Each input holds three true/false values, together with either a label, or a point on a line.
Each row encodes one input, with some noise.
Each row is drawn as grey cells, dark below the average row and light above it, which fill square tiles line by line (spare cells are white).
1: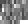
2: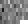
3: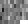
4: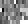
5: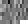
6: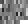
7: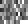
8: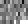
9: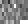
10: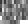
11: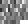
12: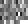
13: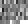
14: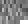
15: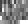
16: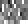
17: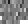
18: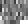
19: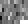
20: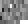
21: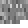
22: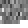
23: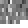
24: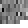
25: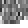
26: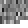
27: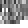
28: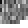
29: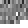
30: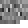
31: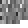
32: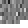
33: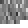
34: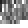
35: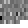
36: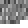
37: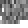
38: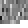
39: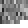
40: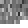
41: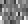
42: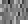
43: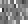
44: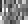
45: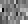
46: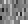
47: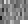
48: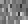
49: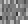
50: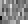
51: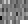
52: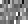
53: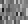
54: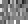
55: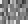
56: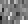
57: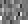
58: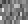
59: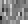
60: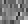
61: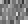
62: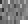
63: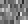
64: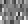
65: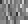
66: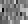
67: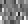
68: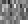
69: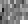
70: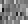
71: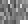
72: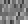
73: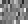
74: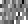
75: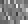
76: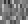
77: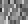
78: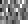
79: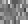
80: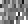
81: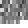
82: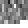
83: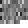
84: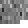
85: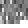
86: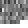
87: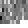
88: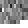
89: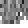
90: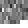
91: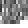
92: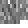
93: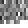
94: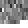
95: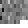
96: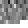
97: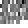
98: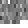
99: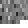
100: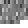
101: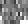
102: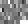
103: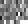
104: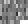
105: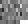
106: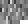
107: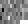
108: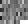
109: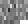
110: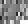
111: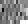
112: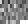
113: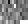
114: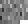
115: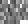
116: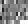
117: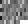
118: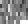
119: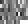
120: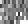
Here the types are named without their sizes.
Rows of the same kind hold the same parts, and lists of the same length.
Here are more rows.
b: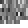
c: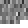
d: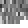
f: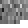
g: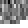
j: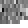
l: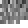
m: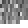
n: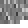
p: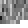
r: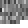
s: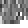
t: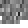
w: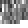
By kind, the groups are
b, g, j, l, m, n, t, w
c, d, f, p, r, s

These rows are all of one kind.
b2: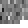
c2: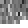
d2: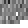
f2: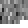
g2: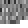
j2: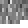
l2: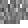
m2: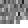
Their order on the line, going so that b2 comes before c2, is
f2, b2, c2, l2, m2, j2, g2, d2.
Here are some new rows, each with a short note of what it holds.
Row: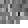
a point on a line and three true/false values
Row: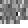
a label and three true/false values
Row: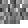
a point on a line and three true/false values
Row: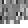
a label and three true/false values
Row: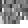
a point on a line and three true/false values
